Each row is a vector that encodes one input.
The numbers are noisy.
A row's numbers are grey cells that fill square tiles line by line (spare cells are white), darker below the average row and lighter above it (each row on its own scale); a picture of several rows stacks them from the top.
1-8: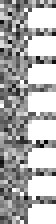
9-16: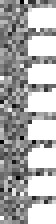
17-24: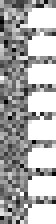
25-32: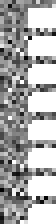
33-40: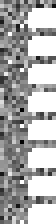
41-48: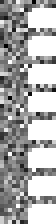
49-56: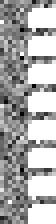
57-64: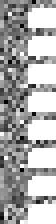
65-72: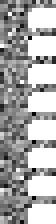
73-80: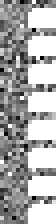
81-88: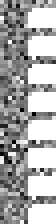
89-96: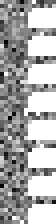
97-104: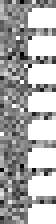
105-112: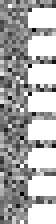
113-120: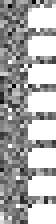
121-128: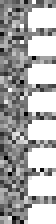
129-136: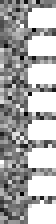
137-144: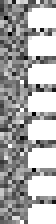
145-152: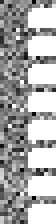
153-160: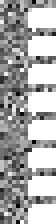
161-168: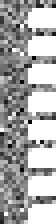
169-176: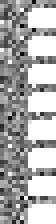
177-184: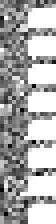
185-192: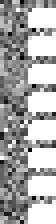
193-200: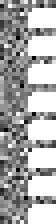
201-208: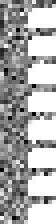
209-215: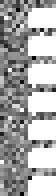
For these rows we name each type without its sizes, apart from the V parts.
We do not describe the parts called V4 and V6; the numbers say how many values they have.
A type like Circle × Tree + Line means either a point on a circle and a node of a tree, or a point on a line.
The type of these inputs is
(Bool × Tree + Line) × V4 × V6.
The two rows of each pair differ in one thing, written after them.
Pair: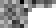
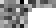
the value of V6
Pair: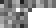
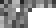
the node of the tree
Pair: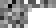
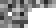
the value of V6
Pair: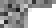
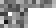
the value of V6
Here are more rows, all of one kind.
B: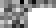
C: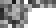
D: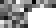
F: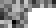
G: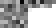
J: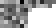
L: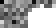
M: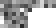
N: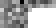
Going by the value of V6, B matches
D and F.
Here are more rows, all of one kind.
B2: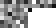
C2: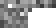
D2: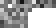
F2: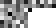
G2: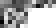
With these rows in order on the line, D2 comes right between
B2 and C2.
